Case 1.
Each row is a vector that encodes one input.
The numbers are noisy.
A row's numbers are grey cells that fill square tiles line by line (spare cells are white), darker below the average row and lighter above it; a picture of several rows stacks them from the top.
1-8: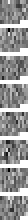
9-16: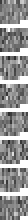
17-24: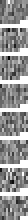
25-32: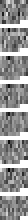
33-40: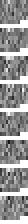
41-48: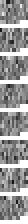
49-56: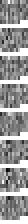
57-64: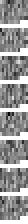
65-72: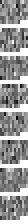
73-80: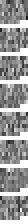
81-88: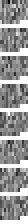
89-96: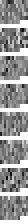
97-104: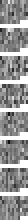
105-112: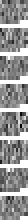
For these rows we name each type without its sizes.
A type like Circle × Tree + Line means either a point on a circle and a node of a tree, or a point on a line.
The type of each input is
Bool × (Line + Tree).
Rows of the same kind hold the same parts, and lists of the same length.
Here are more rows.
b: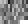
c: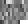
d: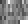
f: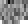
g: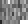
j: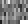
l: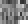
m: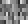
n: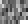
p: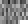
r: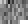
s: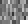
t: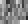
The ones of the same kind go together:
b, f, g, j, m, r, s, t
c, d, l, n, p

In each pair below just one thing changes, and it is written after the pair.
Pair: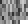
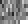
the node of the tree
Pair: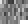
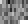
the node of the tree
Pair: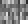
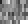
the node of the tree
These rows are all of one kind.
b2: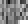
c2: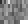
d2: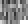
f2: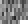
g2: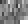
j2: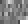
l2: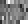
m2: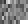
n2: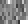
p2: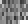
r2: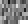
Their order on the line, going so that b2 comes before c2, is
m2, p2, r2, b2, c2, f2, g2, j2, n2, l2, d2.
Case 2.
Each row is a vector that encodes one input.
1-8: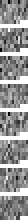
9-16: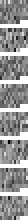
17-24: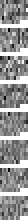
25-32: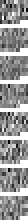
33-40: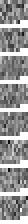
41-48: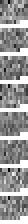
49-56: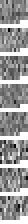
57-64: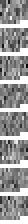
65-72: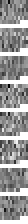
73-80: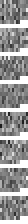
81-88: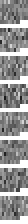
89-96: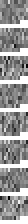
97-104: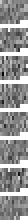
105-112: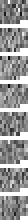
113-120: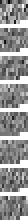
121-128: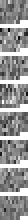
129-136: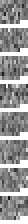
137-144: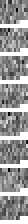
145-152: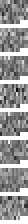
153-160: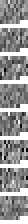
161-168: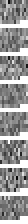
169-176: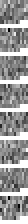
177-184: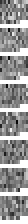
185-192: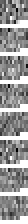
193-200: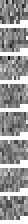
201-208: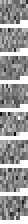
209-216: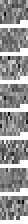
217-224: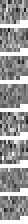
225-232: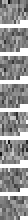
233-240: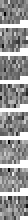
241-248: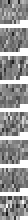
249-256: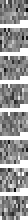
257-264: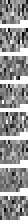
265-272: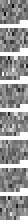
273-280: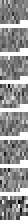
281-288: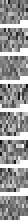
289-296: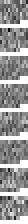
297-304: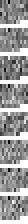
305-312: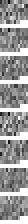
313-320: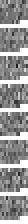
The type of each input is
Bool × Line10 + Tree13.
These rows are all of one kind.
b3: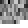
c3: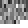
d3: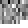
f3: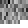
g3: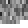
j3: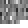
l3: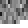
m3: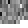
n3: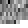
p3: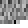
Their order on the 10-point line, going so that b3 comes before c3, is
p3, n3, d3, b3, f3, c3, m3, l3, g3, j3.
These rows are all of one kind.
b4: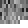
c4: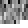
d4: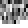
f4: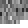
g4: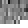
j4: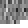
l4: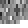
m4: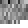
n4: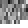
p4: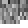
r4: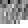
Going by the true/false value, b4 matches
f4 and l4.
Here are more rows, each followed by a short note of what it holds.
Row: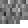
a node of a 13-node tree
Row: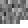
a node of a 13-node tree
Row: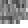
a node of a 13-node tree
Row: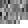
a point on a 10-point line and a true/false value
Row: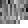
a point on a 10-point line and a true/false value
